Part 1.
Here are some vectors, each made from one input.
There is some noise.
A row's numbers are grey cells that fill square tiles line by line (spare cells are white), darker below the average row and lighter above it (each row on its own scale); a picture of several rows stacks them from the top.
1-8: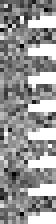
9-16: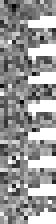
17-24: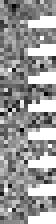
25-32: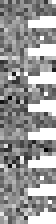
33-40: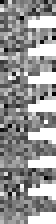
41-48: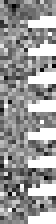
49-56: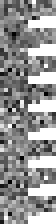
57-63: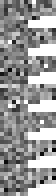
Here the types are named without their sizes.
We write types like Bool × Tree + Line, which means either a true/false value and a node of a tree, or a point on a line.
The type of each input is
Label.
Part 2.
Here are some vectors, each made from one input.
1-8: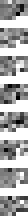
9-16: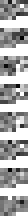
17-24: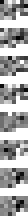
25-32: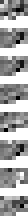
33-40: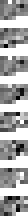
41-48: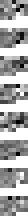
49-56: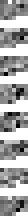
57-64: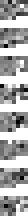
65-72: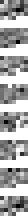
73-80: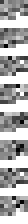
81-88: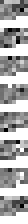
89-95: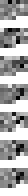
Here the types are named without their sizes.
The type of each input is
Bool × Bool × Bool × Bool + Unit.
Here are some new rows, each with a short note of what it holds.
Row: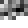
four true/false values
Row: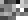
four true/false values
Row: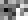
a fixed value
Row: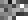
four true/false values
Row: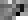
four true/false values
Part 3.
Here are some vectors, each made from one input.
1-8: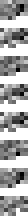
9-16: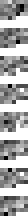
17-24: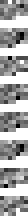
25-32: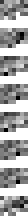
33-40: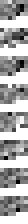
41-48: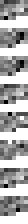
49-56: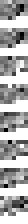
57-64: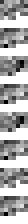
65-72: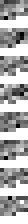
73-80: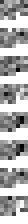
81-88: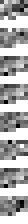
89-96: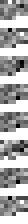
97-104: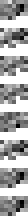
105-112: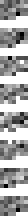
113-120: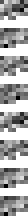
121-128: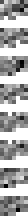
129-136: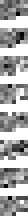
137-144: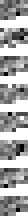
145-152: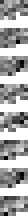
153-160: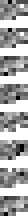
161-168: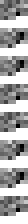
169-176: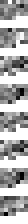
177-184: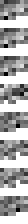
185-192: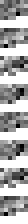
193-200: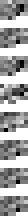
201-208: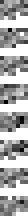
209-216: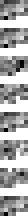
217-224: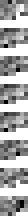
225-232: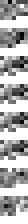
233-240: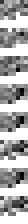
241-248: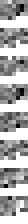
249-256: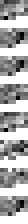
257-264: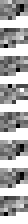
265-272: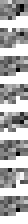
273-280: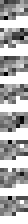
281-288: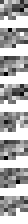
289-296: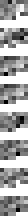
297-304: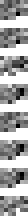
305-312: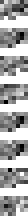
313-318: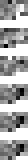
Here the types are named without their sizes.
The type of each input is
Bool × Bool × Bool + Unit.
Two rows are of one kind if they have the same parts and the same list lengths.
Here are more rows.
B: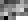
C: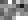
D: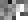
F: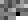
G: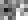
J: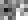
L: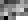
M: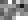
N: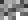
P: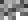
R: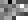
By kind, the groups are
B, C, D, F, L, M, N, P, R
G, J

